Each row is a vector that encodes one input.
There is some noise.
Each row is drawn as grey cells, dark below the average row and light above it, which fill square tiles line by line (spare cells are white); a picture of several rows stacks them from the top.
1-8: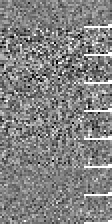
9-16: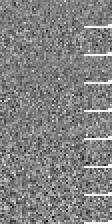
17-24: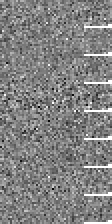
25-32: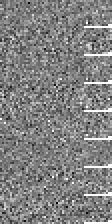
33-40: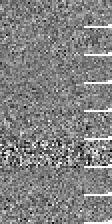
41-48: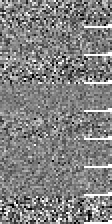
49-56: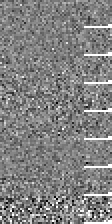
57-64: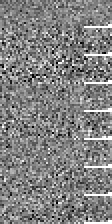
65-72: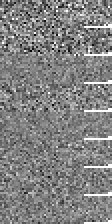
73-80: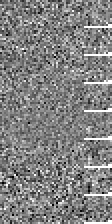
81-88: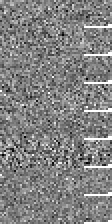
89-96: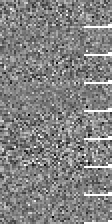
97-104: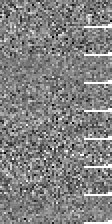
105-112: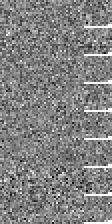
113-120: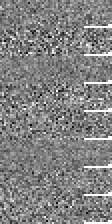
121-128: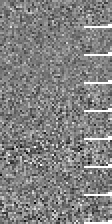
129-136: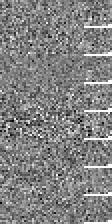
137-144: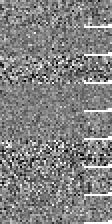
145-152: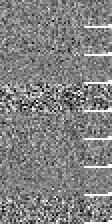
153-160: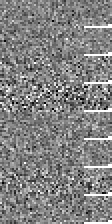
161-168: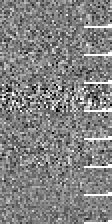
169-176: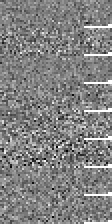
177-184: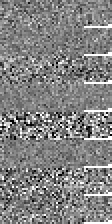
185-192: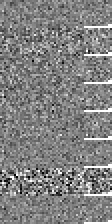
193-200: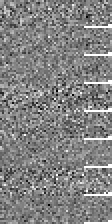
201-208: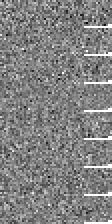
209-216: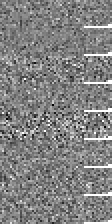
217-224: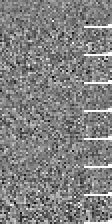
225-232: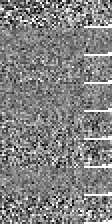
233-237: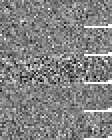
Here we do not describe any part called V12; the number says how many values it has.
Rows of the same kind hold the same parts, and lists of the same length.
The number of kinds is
2.
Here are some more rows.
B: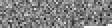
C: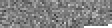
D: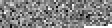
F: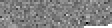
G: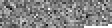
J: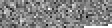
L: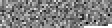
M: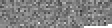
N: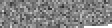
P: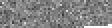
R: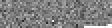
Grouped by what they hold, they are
B, C, F, L, M, N, P, R
D, G, J

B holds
a point on each of two 17-point circles.
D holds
a value of V12.
